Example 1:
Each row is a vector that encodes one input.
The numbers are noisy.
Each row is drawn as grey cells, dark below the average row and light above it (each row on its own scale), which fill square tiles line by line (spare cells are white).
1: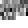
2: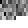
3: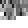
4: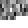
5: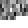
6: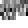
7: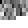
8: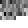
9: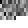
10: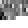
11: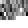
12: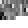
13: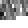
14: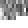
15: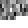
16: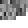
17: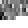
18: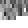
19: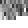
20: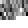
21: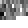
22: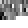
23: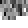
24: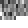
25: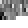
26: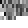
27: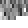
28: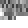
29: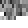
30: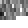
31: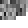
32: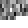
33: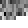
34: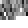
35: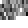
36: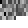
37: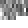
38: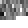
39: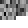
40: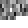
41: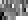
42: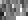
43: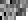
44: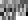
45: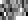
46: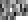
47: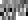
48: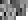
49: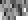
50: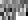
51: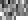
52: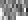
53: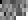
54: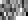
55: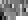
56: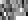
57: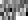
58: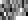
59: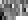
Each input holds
a list of up to two points on a 4-point line.
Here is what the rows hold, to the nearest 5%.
All of them are lists of up to two points on a 4-point line: about 10% are empty, 45% hold one and 45% two.
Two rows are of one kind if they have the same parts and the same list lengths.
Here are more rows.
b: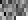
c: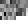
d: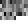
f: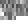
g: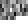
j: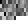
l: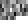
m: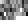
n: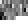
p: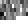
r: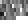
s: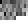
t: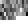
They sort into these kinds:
b, c, d, f, j, s
g, l
m, n, p, r, t

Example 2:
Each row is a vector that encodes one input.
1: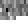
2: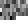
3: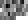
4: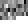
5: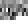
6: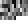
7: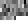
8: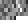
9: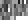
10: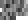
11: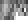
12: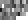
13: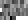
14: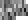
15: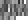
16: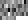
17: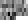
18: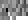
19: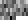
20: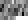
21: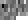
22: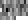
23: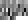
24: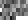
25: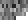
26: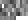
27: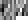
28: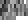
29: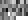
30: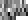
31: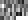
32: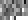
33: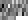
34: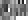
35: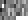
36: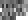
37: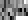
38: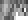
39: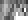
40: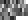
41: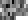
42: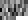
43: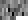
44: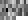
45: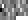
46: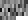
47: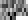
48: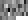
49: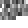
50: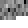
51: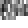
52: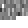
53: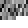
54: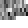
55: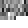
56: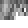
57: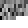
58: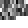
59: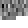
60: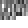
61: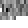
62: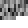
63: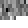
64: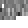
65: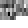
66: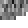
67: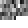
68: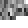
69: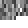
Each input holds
either a fixed value, or a node of each of two 8-node trees.
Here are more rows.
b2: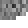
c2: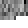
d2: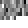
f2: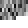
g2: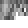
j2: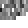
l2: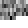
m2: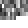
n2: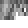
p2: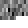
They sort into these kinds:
b2, c2, d2, f2, j2, l2, m2, p2
g2, n2

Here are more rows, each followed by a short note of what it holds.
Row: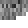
a node of each of two 8-node trees
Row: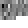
a node of each of two 8-node trees
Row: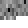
a node of each of two 8-node trees
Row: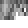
a fixed value
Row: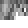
a fixed value
